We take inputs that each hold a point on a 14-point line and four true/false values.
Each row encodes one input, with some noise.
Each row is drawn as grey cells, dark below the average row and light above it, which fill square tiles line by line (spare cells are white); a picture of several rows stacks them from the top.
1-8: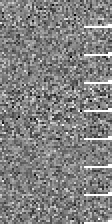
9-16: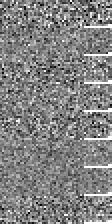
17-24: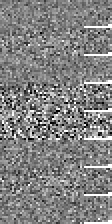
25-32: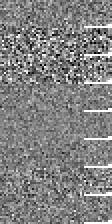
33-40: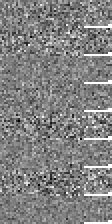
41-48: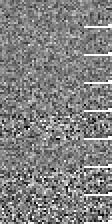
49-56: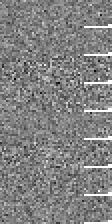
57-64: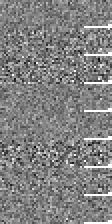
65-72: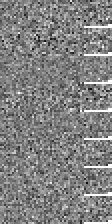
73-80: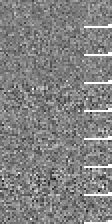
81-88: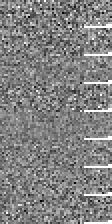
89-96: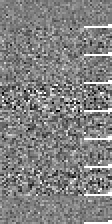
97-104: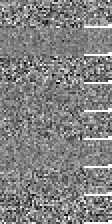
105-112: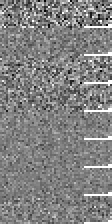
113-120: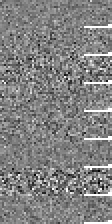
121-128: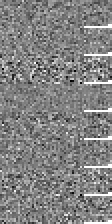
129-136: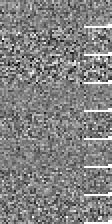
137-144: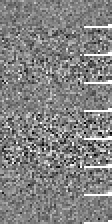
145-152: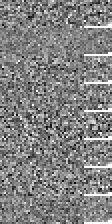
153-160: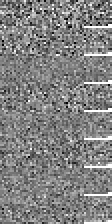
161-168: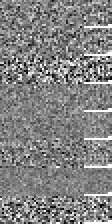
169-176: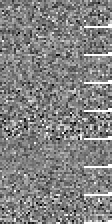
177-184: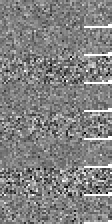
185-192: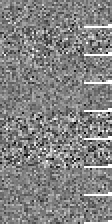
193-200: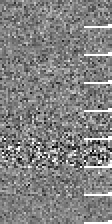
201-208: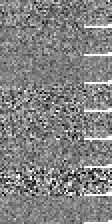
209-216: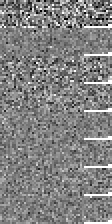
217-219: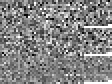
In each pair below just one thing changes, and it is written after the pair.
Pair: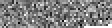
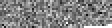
one of the four true/false values
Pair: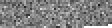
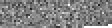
one of the four true/false values
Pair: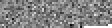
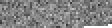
one of the four true/false values
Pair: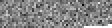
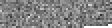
the place on the 14-point line
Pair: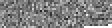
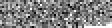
one of the four true/false values
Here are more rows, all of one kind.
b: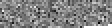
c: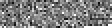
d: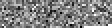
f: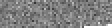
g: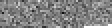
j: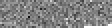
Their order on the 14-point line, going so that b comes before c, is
b, d, c, f, j, g.
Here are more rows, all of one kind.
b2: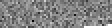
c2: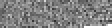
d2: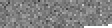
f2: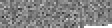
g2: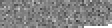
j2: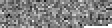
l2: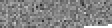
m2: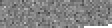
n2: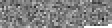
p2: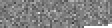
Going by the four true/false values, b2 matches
g2 and m2.
